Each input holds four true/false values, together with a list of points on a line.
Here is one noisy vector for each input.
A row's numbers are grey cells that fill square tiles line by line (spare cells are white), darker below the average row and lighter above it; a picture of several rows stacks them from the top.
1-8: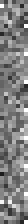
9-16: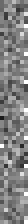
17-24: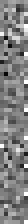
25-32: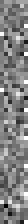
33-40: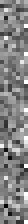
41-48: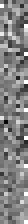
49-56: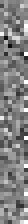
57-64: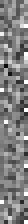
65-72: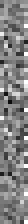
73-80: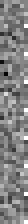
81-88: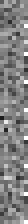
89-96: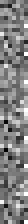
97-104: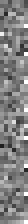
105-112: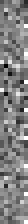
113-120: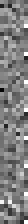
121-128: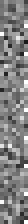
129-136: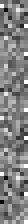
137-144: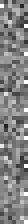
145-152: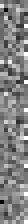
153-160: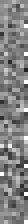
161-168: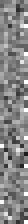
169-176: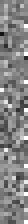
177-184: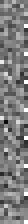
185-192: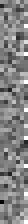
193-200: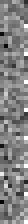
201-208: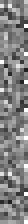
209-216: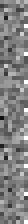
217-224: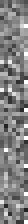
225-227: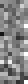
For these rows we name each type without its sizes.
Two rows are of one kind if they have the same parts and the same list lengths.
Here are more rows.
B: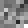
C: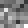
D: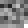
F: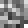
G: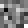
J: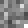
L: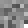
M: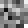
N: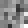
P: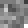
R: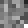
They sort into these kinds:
B, C, D, N
F, G, M
J, L, P, R

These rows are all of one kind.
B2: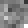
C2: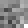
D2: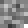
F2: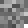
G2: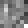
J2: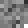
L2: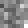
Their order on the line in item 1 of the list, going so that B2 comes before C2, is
L2, B2, J2, C2, F2, D2, G2.
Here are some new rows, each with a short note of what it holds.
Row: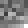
four true/false values, together with a list of one item
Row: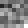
four true/false values, together with a list of one item
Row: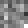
four true/false values, together with a list of two items
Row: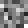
four true/false values, together with the empty list
